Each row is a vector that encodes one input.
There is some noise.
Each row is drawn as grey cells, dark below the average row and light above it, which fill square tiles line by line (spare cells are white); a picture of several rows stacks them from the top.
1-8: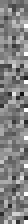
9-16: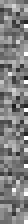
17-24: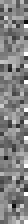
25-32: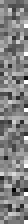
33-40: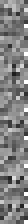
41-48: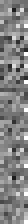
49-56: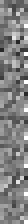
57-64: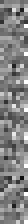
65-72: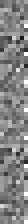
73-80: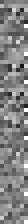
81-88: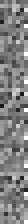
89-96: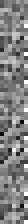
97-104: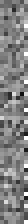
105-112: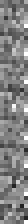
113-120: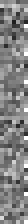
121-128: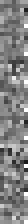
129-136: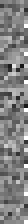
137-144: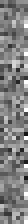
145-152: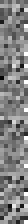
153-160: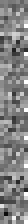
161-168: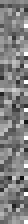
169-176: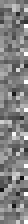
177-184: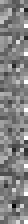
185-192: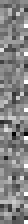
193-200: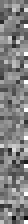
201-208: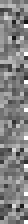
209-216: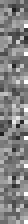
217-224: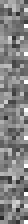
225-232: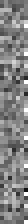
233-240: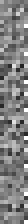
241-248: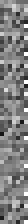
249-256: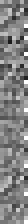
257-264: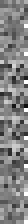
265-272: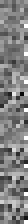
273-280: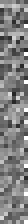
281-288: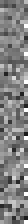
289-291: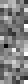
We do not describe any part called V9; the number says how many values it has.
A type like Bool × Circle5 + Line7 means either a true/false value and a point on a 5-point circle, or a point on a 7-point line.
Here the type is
(Bool × Bool × Bool + Unit) × Line11 × V9 + List3(Line5).
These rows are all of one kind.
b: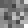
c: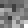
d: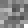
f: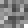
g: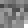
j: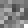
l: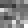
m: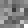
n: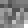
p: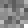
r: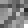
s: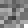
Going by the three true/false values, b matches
l and m.
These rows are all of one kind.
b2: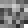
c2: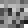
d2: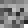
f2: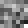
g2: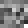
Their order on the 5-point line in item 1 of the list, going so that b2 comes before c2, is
f2, b2, c2, g2, d2.
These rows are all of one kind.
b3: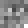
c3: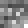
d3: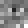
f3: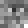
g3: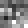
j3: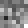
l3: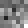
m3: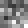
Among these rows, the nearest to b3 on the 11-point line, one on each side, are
c3 and g3.
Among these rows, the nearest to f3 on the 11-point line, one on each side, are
d3 and m3.
